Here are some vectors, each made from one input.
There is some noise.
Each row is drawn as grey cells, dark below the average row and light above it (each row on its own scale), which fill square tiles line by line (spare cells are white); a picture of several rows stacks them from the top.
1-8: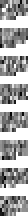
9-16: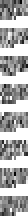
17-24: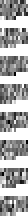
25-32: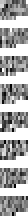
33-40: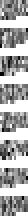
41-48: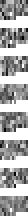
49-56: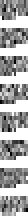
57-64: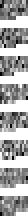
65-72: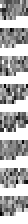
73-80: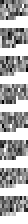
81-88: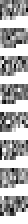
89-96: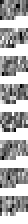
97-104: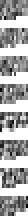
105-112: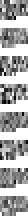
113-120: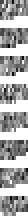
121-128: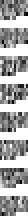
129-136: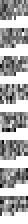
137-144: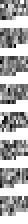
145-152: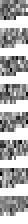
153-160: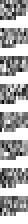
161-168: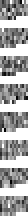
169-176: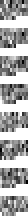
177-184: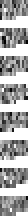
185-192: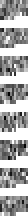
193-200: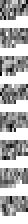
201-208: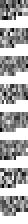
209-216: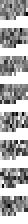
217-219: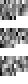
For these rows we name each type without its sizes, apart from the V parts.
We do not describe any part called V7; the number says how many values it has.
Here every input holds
three true/false values, together with either a point on a circle, or a value of V7.
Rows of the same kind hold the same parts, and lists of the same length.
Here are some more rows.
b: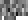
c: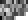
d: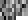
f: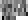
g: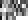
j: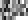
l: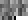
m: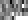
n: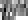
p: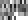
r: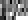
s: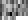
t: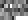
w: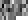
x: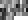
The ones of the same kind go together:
b, d, g, l, p, s, w
c, f, j, m, n, r, t, x

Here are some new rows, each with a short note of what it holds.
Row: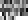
three true/false values and a value of V7
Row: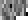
a point on a circle and three true/false values
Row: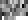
a point on a circle and three true/false values
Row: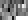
three true/false values and a value of V7
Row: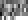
a point on a circle and three true/false values
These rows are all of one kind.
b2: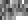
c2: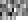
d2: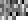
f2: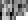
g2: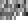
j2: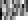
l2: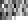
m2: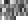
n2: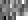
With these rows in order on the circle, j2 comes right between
g2 and m2.
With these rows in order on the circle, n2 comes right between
c2 and f2.
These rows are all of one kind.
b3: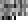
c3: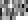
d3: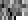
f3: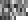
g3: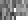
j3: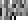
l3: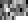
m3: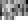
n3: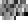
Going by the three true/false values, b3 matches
c3, j3 and m3.
